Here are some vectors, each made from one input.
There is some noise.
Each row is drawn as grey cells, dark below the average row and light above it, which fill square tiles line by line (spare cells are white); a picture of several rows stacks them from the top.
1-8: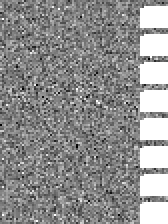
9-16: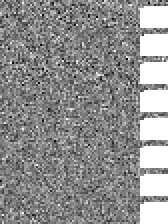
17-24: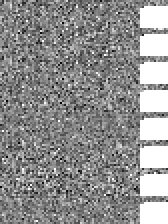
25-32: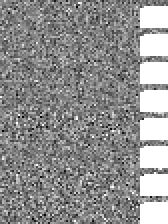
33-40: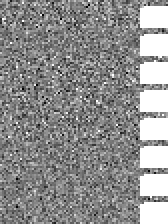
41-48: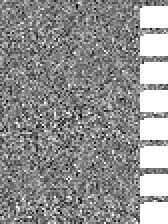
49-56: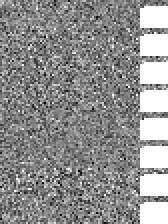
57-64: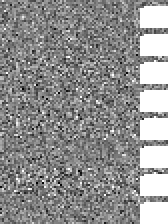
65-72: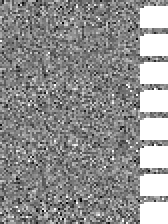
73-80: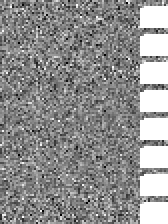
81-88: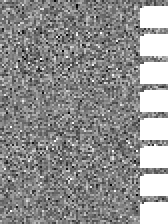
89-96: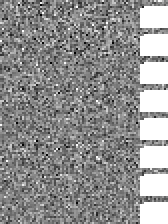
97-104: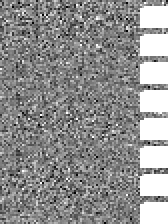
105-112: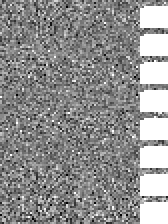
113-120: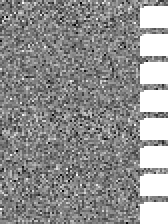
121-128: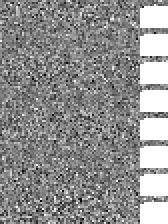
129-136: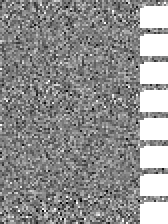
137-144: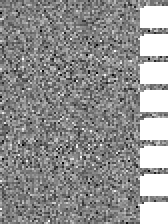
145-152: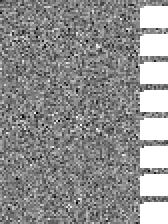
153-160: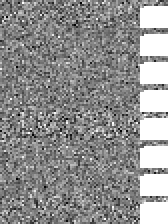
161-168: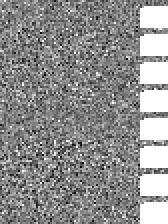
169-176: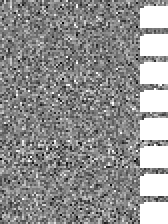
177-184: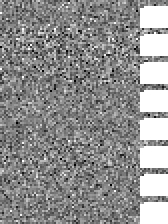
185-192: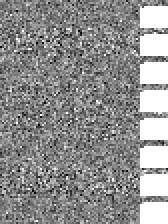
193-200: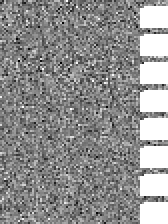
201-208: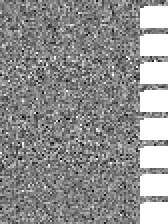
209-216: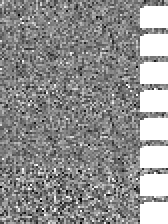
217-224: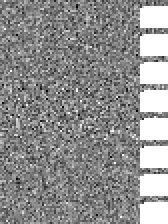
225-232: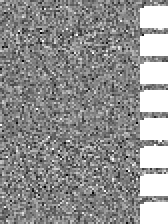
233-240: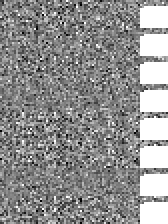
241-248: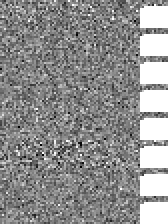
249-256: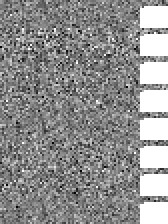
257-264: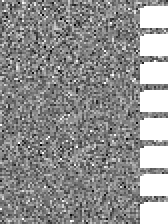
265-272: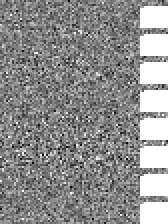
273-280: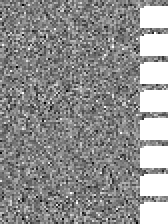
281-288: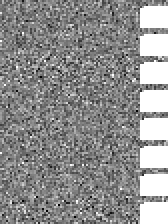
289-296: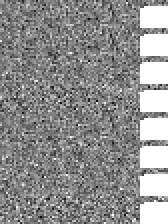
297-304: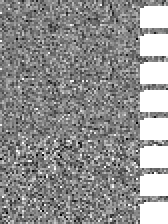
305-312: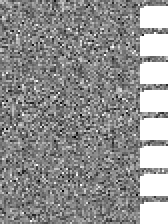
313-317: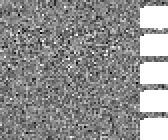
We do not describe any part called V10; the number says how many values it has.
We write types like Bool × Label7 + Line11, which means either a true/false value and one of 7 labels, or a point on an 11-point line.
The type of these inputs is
(Circle6 + V10) × List3(Line5).
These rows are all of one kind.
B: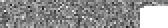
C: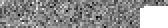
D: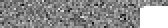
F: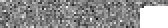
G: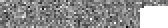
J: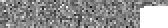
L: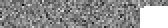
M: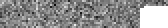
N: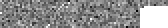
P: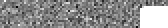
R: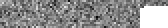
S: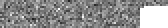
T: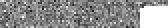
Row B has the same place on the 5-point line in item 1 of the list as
D, P and S.
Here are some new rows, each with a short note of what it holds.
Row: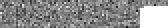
a value of V10, together with a list of two items
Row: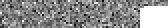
a value of V10, together with the empty list
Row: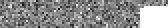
a point on a 6-point circle, together with a list of three items
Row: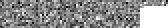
a point on a 6-point circle, together with the empty list
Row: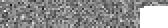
a value of V10, together with a list of two items
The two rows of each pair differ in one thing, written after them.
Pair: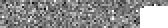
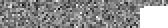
the place on the 6-point circle
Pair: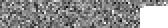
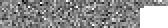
the place on the 6-point circle
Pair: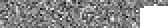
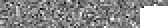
the place on the 5-point line in item 1 of the list
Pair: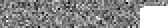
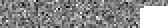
the place on the 5-point line in item 1 of the list
